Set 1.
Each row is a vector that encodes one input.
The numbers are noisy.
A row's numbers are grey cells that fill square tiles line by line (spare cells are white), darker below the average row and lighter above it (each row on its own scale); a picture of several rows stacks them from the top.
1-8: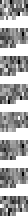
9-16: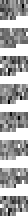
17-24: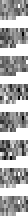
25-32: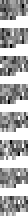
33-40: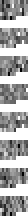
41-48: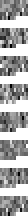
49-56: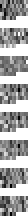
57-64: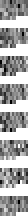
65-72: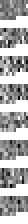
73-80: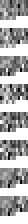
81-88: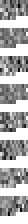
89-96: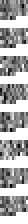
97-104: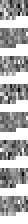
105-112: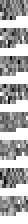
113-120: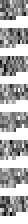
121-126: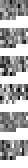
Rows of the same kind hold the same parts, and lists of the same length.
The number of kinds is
2.
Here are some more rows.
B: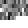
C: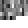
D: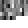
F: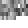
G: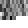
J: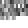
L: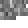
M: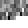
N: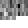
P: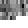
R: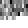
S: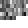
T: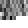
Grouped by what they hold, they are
B, F, J, M, N, R
C, D, G, L, P, S, T

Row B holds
a point on a 14-point line.
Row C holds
a node of a 9-node tree.
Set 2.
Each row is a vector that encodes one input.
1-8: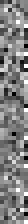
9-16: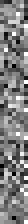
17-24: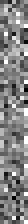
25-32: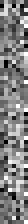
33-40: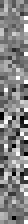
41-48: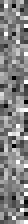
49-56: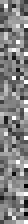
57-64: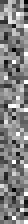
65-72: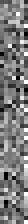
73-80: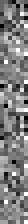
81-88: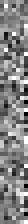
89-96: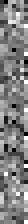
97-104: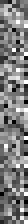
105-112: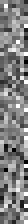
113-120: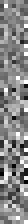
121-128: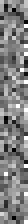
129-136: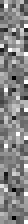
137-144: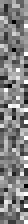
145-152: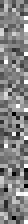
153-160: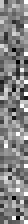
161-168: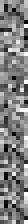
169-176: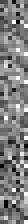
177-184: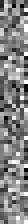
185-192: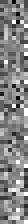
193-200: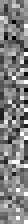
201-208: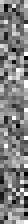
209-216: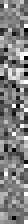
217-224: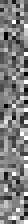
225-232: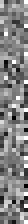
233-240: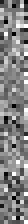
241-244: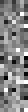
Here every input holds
either a point on a 6-point line, or a point on a 12-point line.
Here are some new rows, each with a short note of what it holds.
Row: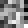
a point on a 12-point line
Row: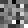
a point on a 12-point line
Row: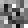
a point on a 6-point line
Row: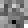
a point on a 6-point line
